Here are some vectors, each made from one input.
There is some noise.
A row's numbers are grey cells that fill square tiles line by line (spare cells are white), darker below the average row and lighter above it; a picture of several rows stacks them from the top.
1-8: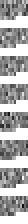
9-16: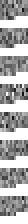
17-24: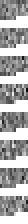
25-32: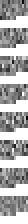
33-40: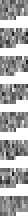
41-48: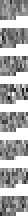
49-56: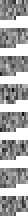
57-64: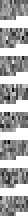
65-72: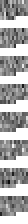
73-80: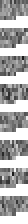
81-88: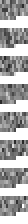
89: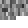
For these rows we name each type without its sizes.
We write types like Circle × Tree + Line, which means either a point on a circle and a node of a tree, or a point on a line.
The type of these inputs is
(Bool × Bool × Bool + Label) × Label.
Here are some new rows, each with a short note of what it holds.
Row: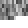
two labels
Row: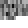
two labels
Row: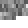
a label and three true/false values
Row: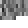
a label and three true/false values
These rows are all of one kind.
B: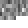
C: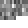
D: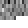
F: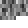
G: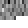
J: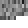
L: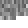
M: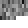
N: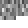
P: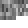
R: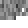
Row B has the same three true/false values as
C and R.
